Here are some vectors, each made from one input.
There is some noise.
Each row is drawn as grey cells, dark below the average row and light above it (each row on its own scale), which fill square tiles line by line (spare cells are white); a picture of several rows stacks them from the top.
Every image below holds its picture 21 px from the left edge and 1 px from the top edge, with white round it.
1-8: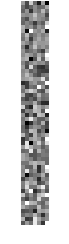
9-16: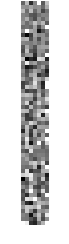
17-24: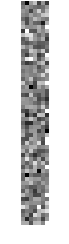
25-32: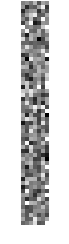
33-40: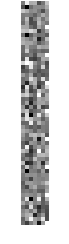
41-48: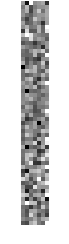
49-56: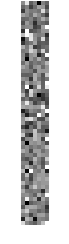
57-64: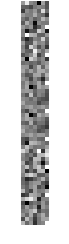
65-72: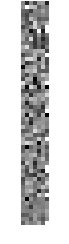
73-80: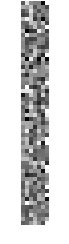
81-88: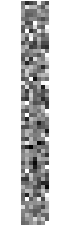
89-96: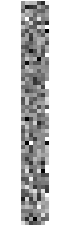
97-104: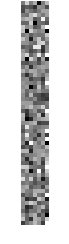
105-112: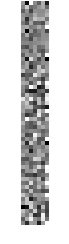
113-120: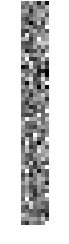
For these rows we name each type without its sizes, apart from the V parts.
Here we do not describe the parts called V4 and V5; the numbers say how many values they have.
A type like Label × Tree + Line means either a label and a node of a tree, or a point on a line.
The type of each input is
(Line × V5 + V4) × (Tree + Unit).
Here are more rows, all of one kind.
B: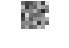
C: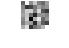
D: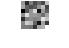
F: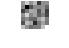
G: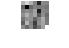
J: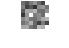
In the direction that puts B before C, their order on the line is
J, B, D, C, F, G.
